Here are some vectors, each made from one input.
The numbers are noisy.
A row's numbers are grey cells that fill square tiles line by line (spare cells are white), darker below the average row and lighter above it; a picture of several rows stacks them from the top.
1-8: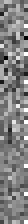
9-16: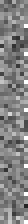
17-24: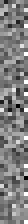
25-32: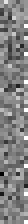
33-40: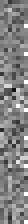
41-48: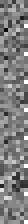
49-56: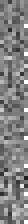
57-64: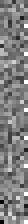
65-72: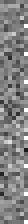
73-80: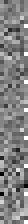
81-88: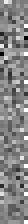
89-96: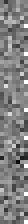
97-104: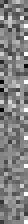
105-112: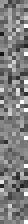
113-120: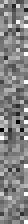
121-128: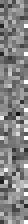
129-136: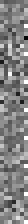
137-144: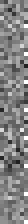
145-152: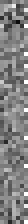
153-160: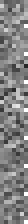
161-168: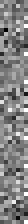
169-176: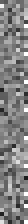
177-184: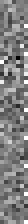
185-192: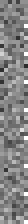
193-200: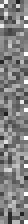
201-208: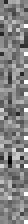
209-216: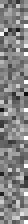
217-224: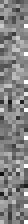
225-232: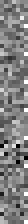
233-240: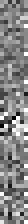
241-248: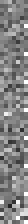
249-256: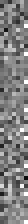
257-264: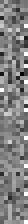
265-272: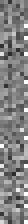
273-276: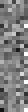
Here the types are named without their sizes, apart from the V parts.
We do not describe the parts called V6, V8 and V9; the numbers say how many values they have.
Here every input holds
a value of V9, together with either a point on a line, a node of a tree and a value of V6, or a true/false value and a value of V8.
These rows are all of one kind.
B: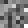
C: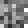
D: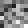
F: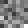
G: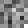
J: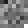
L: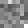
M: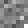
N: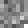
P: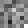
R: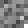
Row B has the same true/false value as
C, L, M and N.
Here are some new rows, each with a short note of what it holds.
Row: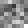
a true/false value, a value of V8 and a value of V9
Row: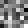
a point on a line, a node of a tree, a value of V6 and a value of V9
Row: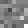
a true/false value, a value of V8 and a value of V9
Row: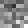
a true/false value, a value of V8 and a value of V9
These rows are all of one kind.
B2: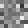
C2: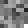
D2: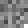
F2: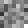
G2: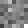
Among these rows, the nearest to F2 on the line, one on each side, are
B2 and D2.
